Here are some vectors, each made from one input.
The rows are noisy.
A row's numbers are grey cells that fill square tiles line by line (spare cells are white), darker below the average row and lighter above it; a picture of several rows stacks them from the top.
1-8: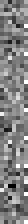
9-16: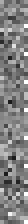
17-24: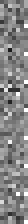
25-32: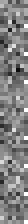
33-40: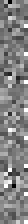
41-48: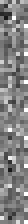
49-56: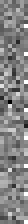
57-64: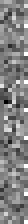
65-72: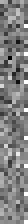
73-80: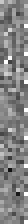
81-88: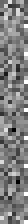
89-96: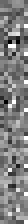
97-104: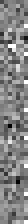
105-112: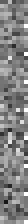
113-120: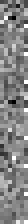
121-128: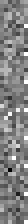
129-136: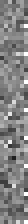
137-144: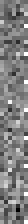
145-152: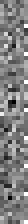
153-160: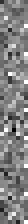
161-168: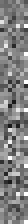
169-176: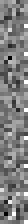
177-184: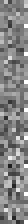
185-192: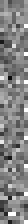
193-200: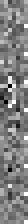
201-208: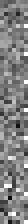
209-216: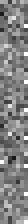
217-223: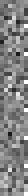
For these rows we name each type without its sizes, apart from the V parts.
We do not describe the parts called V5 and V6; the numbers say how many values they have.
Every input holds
a node of a tree and a value of V6, together with a list of items, each a true/false value and a value of V5.
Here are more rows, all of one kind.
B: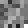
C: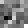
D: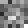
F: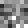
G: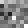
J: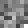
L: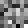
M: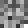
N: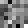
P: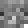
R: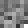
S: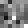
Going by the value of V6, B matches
D, L and N.
